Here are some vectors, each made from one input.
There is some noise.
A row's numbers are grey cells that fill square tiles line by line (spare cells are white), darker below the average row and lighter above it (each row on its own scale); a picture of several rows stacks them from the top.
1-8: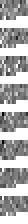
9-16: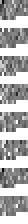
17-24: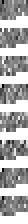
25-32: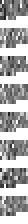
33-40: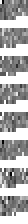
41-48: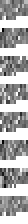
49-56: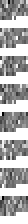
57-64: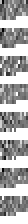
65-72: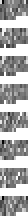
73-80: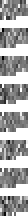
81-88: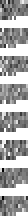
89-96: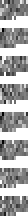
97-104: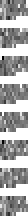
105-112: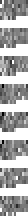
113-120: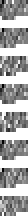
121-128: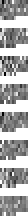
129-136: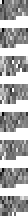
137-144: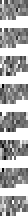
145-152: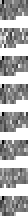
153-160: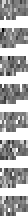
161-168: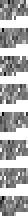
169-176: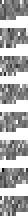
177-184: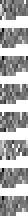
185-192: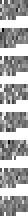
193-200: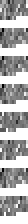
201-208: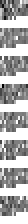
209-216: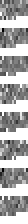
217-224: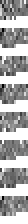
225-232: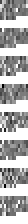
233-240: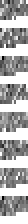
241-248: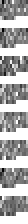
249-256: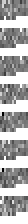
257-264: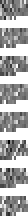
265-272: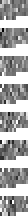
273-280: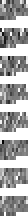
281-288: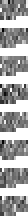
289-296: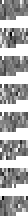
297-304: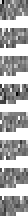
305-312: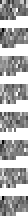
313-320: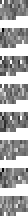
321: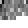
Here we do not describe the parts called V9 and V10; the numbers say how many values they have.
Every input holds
either a point on an 11-point circle, a true/false value and a value of V9, or a point on a 6-point line and a value of V10.
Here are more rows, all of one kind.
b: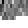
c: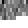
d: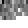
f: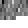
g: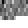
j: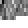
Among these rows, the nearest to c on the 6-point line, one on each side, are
b and d.
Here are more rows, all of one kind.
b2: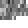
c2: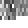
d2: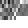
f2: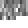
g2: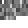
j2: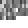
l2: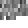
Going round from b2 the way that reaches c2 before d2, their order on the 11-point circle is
b2, j2, l2, f2, c2, g2, d2.
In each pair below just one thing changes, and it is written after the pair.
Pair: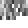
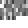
the true/false value
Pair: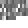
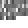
the true/false value
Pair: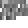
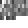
the true/false value
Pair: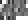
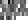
the true/false value
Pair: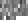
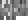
the true/false value
